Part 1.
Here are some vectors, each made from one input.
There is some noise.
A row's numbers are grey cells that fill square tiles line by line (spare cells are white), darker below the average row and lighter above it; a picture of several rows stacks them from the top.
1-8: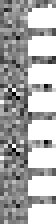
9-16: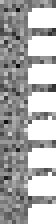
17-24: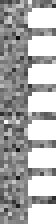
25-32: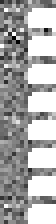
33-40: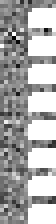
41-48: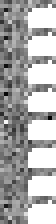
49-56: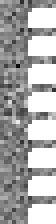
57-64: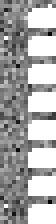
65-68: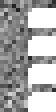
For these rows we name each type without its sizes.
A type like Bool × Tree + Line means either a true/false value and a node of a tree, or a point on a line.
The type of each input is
Bool × Bool × Bool + Unit.
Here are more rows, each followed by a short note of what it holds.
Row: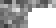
three true/false values
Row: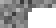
three true/false values
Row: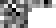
a fixed value
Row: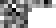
a fixed value
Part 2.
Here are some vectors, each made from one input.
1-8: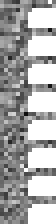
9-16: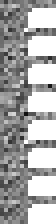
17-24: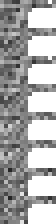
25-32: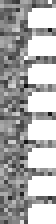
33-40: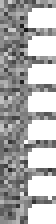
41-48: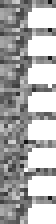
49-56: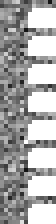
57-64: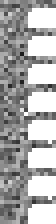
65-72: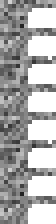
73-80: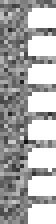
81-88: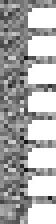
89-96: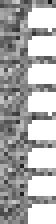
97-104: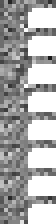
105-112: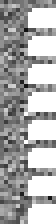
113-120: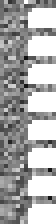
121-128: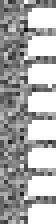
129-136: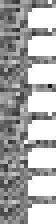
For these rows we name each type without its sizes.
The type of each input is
Bool × Bool × Bool.
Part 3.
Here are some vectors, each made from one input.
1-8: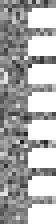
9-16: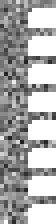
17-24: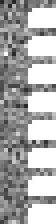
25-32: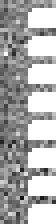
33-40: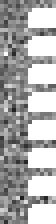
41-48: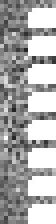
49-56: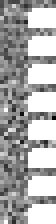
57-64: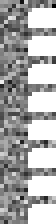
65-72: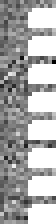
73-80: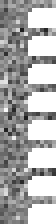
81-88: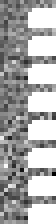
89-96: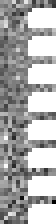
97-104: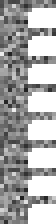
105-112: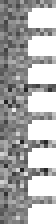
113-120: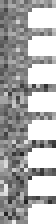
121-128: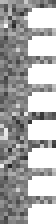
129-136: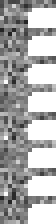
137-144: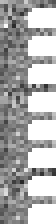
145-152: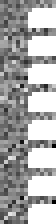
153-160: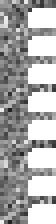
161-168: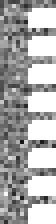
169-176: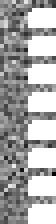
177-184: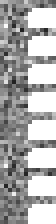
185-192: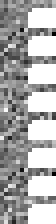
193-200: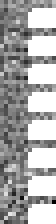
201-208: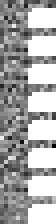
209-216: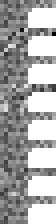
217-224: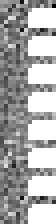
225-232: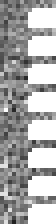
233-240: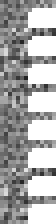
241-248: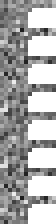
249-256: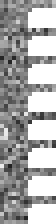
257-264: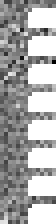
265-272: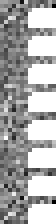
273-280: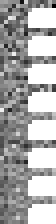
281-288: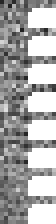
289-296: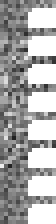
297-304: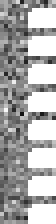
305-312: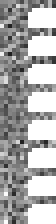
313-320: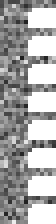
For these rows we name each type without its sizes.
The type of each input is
Circle.
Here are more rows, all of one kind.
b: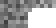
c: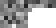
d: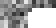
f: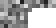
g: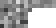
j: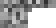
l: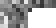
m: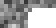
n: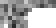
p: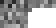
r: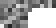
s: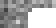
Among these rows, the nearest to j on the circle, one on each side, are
f and p.
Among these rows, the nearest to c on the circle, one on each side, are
m and p.
